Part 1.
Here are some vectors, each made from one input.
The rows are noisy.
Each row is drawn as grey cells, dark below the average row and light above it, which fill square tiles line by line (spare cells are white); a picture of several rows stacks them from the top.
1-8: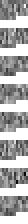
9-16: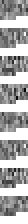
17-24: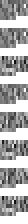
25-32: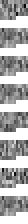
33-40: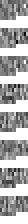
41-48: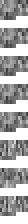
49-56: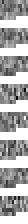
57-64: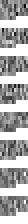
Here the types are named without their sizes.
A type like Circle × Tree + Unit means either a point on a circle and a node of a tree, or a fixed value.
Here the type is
Bool × Bool × Bool.
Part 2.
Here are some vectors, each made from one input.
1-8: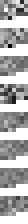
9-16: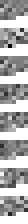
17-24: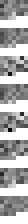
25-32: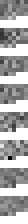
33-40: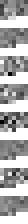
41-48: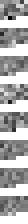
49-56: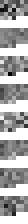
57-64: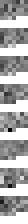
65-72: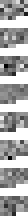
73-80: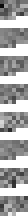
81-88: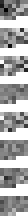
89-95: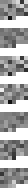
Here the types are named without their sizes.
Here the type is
Line.
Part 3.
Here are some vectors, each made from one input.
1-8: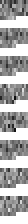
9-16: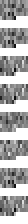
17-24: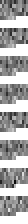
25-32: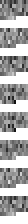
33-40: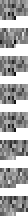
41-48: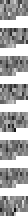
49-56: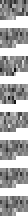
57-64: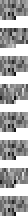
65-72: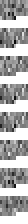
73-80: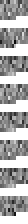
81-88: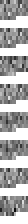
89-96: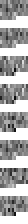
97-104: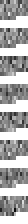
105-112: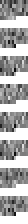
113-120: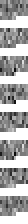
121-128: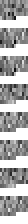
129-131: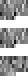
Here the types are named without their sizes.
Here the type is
Label.
